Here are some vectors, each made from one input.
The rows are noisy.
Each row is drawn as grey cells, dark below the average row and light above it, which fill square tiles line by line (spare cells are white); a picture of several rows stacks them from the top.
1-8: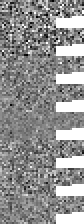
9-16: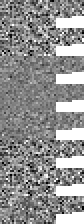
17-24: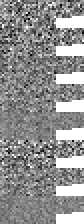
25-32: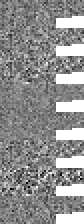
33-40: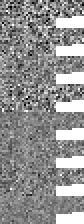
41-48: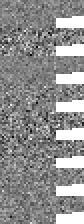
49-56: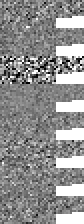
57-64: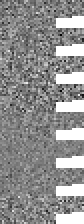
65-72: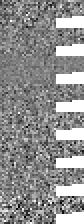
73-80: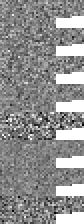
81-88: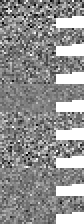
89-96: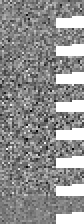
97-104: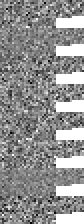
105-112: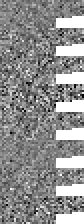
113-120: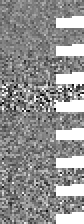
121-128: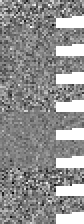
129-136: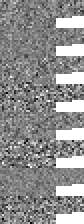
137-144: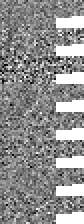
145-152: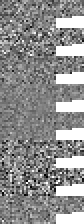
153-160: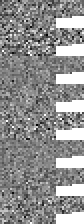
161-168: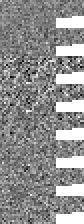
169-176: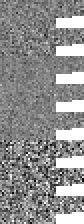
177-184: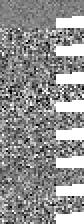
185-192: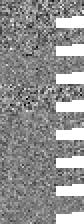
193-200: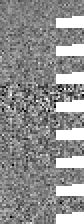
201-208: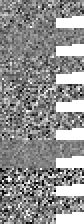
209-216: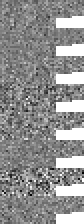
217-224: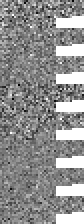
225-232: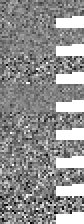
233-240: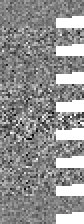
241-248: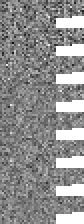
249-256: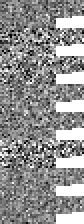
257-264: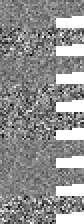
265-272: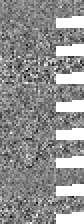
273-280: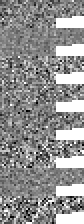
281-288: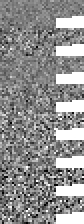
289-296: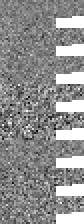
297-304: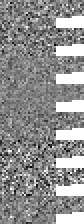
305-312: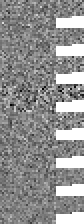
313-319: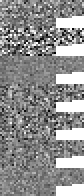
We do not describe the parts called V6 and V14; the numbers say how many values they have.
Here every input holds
a value of V6, together with either a point on an 8-point circle and one of 12 labels, or a value of V14.
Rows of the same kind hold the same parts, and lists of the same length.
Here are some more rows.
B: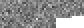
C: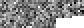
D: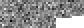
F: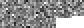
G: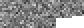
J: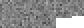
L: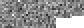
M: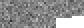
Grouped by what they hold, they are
B, M
C, D, F, G, J, L

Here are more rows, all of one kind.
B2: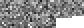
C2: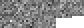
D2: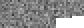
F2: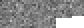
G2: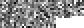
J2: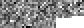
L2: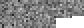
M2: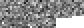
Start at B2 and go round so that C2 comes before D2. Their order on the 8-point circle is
B2, M2, G2, F2, C2, J2, D2, L2.
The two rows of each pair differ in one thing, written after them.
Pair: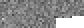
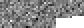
the value of V6
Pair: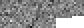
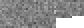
the value of V14
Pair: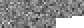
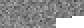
the value of V14
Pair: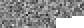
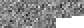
the value of V14
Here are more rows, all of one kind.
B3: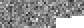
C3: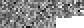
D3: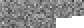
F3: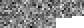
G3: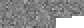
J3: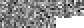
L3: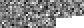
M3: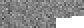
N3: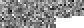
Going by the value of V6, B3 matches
C3, J3 and L3.
